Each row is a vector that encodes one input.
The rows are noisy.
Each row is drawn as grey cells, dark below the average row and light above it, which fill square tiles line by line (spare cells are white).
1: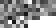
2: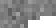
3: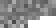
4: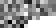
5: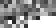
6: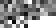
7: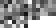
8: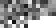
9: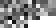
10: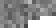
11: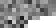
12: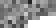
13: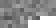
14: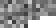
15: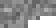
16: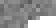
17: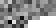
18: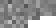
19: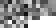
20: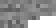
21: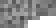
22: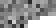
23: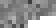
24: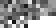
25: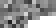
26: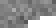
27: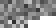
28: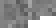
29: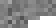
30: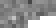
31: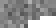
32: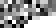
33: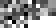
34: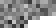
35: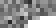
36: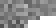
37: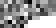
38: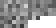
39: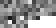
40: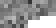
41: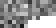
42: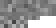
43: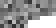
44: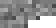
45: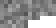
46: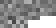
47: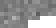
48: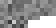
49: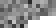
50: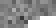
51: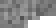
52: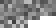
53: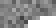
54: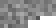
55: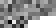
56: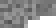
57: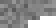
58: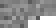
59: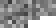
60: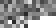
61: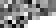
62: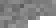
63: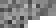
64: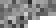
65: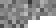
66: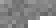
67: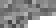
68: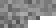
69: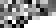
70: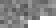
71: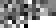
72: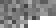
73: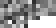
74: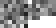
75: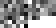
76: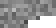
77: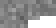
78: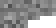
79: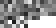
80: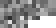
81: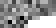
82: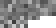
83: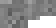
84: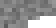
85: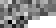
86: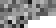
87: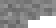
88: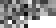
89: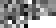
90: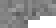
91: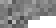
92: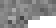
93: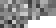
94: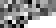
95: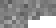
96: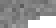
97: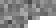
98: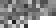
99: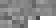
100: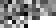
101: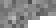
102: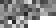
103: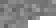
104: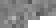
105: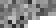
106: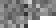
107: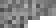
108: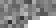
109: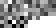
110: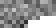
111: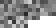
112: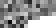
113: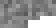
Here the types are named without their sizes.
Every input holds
a label, together with either a label, or four true/false values.
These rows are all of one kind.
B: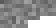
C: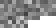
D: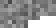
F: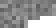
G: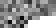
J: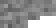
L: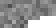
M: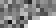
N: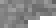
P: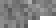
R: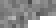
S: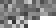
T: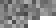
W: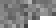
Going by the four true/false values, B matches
G, P, T and W.
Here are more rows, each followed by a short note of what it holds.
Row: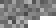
a label and four true/false values
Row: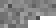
two labels
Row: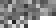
a label and four true/false values
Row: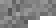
a label and four true/false values
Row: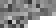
a label and four true/false values
